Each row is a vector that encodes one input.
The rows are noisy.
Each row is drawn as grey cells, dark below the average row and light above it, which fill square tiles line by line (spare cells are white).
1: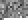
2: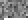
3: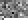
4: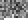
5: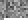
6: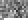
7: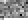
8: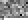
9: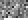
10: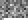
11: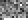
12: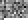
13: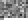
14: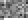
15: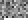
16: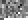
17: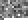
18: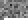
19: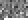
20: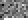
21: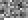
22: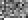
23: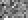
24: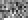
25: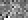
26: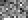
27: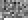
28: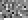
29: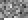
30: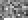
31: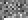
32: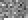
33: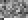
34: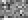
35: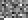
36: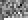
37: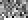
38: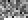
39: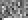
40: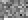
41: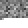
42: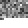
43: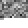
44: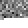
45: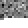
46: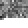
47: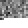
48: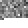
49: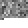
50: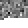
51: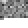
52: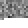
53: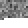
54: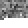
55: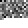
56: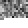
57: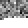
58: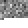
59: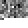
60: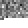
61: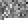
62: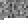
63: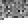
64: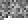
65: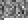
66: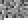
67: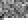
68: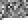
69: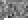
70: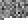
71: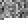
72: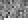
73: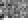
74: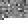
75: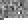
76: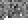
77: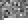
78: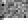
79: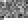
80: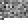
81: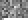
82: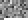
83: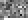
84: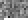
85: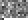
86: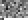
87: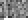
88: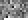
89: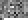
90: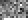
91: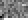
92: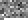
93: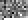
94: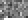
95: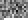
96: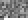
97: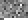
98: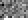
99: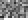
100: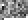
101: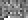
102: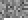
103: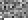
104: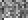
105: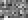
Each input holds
either a point on a 10-point line, or a node of an 11-node tree, or three true/false values.
